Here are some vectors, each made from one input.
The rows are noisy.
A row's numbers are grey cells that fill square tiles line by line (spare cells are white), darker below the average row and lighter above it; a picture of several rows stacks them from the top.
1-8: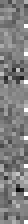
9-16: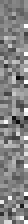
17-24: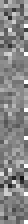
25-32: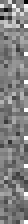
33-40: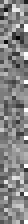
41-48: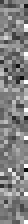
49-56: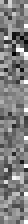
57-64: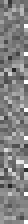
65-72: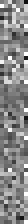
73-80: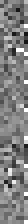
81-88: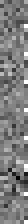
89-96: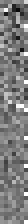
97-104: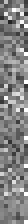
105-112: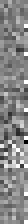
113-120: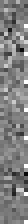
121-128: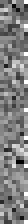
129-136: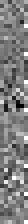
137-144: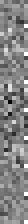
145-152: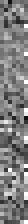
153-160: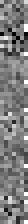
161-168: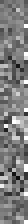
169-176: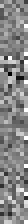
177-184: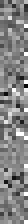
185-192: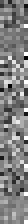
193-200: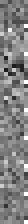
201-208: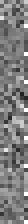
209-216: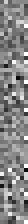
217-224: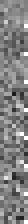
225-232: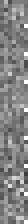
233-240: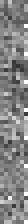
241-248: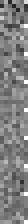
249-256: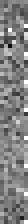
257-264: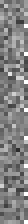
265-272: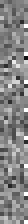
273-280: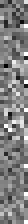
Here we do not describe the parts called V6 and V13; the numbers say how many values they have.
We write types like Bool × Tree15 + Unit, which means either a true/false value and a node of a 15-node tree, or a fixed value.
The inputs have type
(Line5 + V13) × Line8 × V6.
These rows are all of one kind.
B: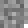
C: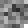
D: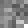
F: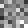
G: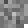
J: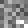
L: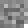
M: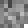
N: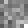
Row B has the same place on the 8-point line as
J and M.
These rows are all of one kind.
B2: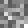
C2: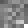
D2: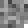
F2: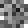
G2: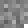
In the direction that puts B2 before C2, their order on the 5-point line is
B2, F2, C2, G2, D2.
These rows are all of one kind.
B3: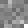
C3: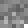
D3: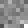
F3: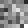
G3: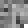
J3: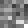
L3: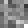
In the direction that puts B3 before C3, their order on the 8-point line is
D3, L3, B3, J3, C3, F3, G3.
